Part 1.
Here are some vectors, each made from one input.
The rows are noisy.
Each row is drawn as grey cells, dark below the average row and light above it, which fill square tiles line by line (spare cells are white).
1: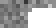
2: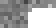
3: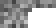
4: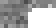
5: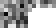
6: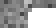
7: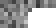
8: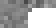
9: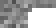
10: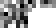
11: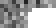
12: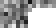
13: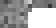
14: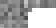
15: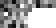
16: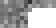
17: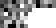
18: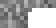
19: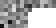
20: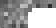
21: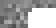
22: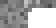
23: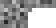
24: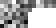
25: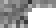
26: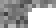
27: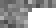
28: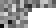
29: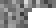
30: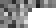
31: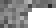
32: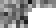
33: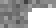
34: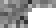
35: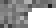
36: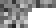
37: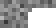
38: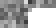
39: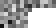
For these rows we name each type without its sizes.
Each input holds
a list of points on a line.
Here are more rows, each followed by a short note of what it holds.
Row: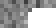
a list of one item
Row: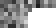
a list of one item
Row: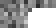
a list of one item
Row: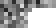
a list of one item
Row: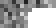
a list of one item
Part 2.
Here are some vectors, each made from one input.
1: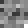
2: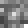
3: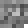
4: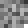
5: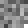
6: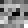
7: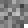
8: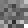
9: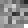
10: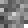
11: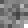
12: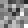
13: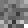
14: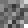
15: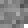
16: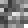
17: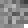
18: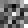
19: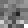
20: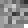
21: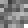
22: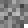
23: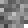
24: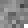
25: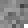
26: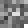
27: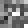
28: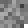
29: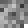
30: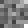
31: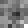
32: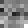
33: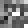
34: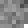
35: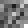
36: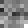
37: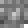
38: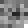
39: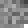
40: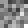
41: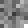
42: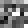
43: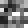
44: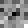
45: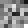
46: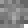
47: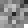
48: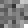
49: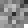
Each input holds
either a point on a 6-point line, or a point on a 7-point line.
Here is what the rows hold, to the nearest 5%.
About 35% of them hold a point on a 6-point line. The rest hold a point on a 7-point line.
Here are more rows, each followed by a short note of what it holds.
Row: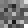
a point on a 6-point line
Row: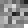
a point on a 7-point line
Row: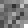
a point on a 6-point line
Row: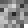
a point on a 7-point line
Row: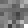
a point on a 6-point line
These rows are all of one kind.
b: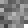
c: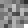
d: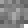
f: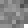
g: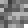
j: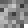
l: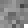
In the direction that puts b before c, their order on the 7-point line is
g, b, c, d, f, l, j.
